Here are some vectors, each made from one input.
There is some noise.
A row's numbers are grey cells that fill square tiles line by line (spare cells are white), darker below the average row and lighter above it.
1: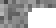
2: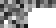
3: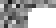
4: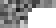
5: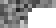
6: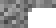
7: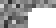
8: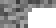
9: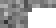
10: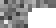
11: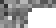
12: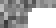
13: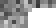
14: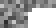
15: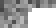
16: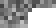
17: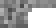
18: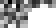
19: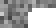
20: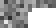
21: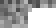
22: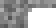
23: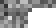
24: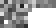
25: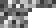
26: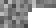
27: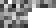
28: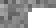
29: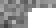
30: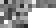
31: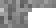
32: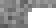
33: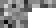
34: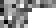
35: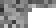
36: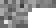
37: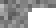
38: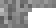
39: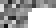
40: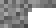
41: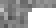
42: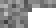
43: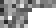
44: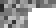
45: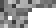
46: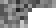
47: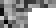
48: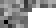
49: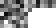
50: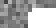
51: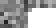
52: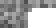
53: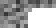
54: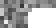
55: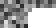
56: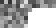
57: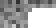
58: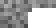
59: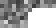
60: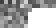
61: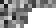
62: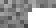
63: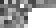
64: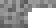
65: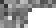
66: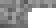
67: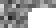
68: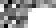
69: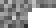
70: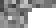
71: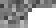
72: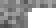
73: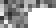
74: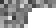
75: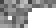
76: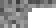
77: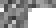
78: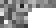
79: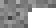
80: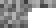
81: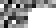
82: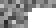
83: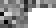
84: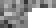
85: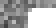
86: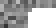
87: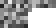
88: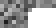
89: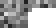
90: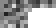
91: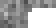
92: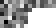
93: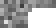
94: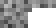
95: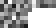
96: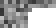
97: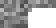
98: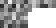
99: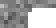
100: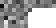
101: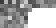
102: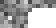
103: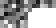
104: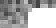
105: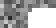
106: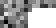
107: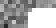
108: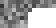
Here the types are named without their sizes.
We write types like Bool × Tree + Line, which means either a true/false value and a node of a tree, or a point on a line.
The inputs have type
Bool × (Tree + Unit) + Line.
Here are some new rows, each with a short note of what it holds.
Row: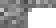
a true/false value
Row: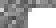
a true/false value
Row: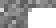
a true/false value
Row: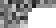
a point on a line
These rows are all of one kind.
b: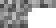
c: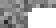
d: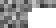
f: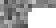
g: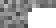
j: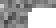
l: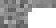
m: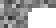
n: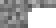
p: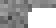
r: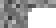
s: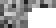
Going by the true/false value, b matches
l and s.
